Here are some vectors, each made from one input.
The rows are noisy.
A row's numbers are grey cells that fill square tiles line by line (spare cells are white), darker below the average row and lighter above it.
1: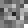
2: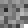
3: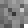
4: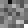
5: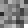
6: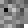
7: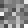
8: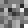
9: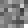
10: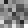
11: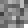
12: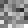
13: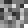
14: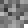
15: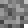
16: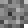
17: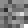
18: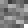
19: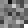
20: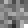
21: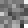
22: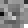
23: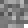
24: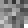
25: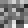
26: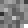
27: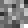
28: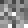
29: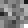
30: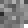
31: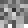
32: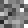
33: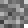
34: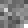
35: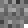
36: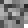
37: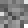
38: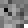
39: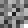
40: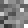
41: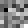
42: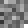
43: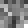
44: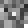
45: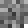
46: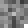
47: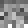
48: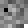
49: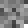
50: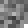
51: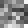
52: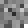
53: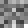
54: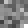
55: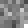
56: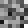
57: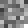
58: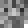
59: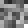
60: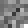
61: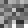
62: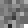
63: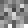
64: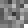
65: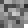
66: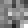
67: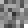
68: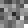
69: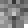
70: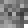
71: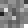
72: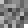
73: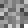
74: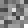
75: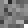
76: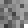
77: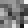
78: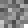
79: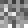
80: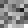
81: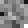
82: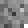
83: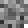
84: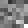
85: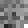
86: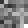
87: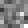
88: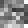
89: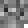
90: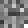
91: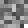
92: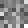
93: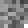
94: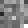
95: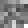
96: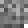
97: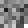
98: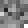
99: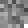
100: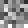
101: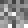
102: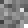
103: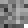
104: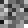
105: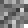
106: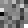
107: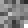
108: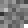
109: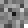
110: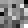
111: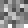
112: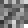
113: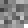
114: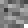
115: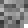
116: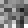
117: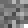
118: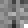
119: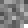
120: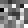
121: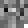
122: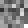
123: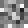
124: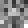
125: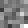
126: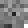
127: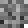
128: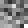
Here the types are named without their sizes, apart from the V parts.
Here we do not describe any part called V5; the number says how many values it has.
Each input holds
a value of V5, together with a list of points on a line.
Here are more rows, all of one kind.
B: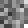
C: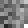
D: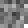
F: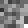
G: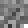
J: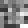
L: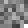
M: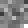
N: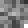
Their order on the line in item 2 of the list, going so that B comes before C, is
M, L, J, G, F, N, B, D, C.
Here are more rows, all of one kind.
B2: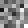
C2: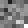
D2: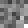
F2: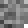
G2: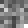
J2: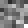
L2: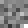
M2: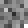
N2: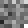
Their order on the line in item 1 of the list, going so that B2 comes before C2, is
N2, B2, M2, G2, D2, F2, L2, J2, C2.
